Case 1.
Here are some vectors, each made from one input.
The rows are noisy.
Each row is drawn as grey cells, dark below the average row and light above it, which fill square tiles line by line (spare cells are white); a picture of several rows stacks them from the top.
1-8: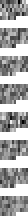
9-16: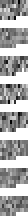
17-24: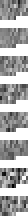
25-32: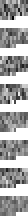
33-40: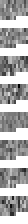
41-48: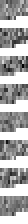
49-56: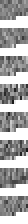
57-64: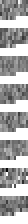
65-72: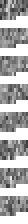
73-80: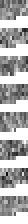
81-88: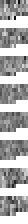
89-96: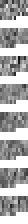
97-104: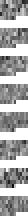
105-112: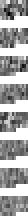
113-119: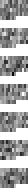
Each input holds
a node of a 12-node tree.
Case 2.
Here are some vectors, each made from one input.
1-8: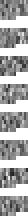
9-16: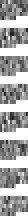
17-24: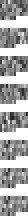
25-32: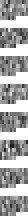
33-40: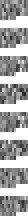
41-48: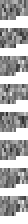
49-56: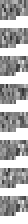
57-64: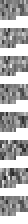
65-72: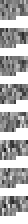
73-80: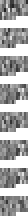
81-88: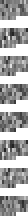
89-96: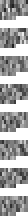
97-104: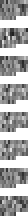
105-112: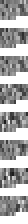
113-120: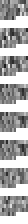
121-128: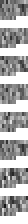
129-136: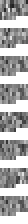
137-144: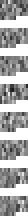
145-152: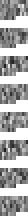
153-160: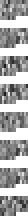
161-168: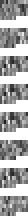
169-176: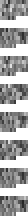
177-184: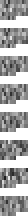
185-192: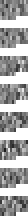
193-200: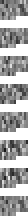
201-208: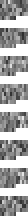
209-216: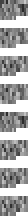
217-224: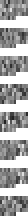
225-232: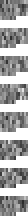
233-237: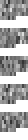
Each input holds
a point on a 7-point line.
